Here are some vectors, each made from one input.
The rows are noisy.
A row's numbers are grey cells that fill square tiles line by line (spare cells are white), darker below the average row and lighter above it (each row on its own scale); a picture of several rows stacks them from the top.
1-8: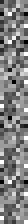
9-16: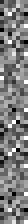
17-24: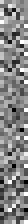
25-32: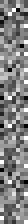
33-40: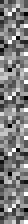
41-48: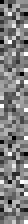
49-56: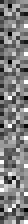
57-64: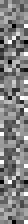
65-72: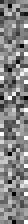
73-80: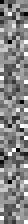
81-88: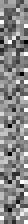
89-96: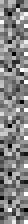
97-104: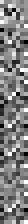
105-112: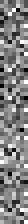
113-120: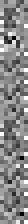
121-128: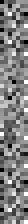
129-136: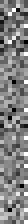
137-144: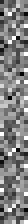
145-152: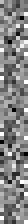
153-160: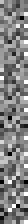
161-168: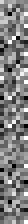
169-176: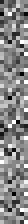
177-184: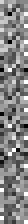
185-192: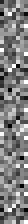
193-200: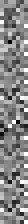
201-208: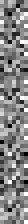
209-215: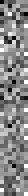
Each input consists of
either a point on a 5-point line, or a node of a 10-node tree.
